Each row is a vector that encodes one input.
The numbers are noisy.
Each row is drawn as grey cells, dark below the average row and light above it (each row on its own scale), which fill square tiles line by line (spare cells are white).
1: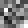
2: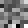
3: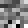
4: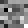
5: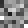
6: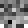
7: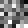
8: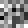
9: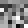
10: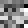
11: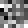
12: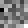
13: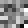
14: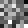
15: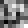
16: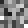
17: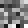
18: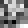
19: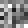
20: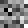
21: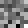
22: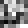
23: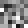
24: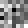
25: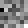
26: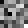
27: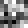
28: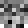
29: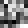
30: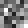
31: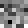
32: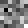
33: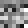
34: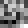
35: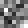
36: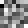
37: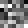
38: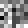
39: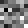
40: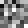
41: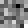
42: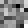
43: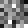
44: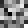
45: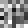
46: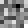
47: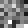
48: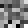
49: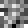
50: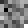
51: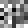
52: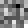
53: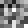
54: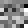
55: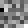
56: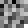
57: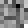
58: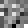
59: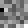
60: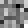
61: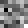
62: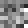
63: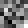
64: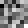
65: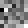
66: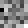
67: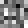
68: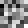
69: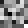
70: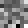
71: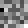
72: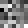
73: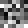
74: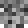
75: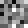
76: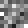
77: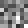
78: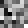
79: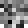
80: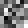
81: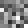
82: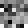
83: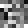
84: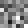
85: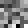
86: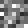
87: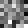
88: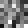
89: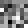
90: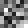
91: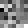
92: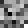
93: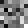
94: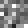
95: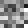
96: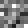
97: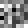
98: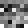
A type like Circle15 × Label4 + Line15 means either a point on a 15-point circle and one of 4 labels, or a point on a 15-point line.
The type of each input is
Circle15.
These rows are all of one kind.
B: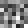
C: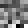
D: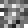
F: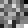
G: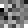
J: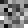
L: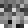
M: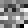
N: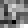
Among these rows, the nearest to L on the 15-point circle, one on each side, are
B and C.
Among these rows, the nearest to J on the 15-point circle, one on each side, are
M and N.
